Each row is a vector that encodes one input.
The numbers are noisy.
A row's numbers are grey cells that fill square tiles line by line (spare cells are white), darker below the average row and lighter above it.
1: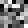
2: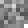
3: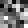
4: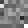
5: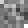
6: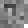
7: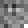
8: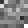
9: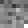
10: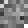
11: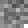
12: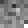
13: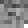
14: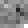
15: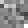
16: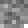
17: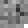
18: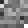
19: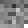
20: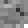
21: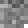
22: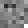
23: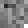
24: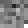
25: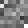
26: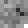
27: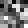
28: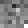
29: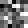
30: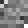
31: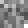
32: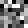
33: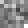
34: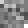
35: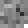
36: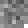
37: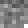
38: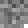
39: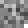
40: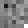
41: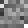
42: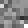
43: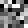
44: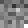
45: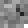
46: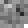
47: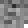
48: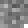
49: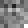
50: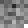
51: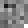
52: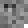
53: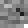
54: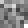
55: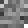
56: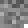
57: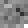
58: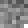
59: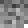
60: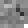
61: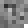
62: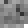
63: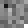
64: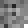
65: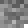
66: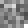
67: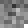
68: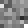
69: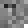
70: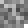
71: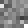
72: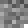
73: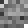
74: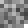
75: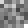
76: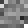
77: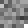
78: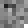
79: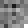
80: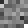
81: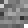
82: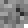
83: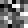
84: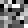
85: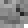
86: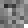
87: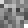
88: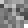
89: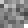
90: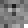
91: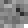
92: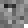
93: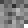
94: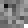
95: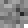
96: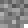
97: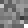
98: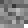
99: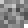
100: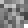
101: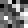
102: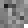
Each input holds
a point on an 8-point line and a true/false value.
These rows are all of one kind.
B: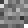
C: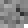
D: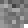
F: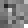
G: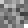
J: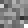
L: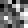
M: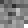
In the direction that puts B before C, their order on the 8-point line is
B, J, F, L, M, D, C, G.
